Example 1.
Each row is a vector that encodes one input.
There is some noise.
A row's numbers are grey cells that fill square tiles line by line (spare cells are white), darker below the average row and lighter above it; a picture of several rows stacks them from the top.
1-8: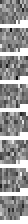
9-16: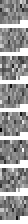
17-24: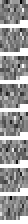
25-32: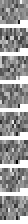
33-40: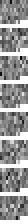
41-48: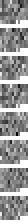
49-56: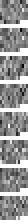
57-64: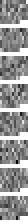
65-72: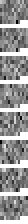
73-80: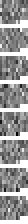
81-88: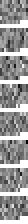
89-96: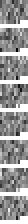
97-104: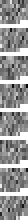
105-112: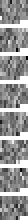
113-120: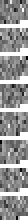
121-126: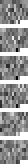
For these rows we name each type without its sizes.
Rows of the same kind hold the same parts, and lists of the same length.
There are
4 kinds of row.
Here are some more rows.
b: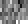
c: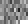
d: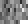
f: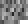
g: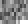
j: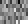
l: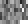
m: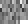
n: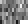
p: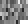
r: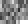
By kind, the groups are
b, g, r
c, j, m
d, l
f, n, p

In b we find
a point on a circle.
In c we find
a point on a circle and three true/false values.
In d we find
a label.
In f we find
a label and three true/false values.
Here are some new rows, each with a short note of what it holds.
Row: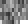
a point on a circle
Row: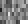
a label and three true/false values
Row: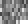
a point on a circle
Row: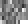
a point on a circle
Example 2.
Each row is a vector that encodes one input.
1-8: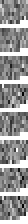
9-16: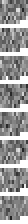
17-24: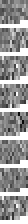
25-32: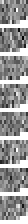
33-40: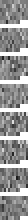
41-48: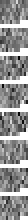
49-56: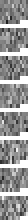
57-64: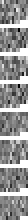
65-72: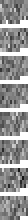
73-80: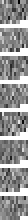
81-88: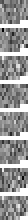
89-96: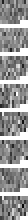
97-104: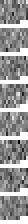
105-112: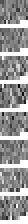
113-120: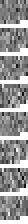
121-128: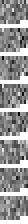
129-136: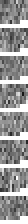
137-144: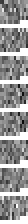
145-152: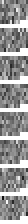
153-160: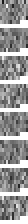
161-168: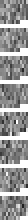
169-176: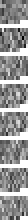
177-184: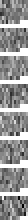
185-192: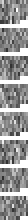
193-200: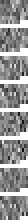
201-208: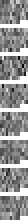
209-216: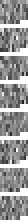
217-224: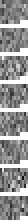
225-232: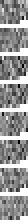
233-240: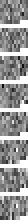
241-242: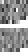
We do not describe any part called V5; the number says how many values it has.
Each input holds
either a point on a 16-point circle and a value of V5, or a point on a 9-point line.
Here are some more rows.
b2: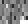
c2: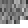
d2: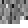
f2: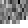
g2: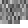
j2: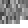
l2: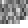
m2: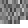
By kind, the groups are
b2, c2, d2, g2, j2, m2
f2, l2

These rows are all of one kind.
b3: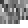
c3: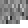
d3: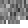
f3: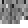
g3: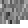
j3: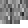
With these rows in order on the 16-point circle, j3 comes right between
c3 and f3.
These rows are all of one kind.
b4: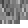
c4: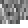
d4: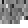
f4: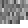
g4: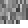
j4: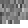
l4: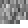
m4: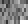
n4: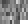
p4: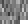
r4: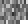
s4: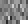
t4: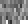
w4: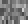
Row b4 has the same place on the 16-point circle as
f4, j4 and p4.
